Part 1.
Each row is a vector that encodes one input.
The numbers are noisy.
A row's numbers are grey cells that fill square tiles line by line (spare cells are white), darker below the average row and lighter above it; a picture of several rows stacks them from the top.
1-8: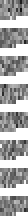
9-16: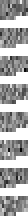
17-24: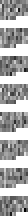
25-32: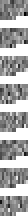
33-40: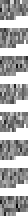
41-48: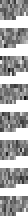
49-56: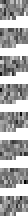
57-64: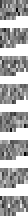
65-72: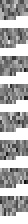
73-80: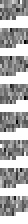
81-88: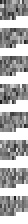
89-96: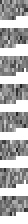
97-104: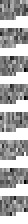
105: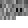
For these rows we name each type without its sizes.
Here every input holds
a point on a line, together with either a point on a circle and a true/false value, or a fixed value.
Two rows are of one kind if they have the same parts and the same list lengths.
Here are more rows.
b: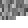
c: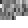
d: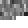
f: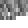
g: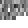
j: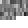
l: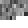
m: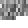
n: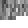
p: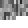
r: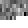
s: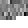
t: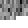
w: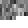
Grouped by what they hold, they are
b, c, f, g, m, n, p, t
d, j, l, r, s, w

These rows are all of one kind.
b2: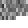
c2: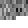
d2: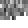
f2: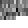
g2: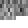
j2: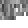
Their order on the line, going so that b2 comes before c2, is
f2, b2, c2, d2, g2, j2.
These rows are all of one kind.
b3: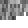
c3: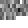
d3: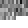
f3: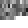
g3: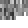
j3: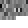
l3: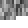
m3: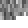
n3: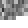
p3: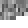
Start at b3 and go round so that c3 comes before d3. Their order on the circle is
b3, m3, g3, c3, f3, j3, d3, l3, n3, p3.
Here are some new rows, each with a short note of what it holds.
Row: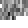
a point on a circle, a point on a line and a true/false value
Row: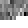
a point on a line
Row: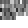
a point on a circle, a point on a line and a true/false value
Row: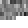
a point on a line
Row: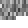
a point on a circle, a point on a line and a true/false value
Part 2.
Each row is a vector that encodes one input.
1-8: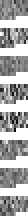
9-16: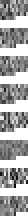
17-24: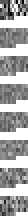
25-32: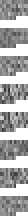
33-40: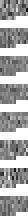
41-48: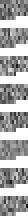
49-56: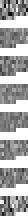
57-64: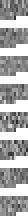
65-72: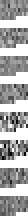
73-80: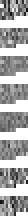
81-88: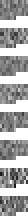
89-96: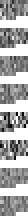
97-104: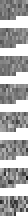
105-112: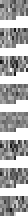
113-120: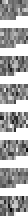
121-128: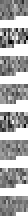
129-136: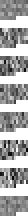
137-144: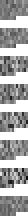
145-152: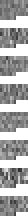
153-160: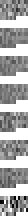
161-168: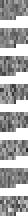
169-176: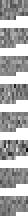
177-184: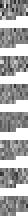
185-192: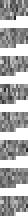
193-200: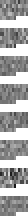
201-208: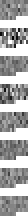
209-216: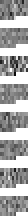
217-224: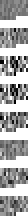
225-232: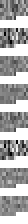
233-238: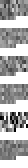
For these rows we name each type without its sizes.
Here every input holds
either three true/false values, or a list of points on a line.
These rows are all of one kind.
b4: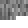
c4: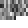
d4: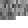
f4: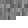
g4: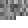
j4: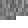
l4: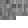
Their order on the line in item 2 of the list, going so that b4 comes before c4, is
g4, l4, d4, j4, f4, b4, c4.
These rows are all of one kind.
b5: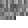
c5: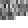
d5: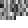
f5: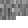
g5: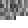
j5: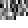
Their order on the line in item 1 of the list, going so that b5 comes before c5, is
j5, g5, f5, b5, d5, c5.
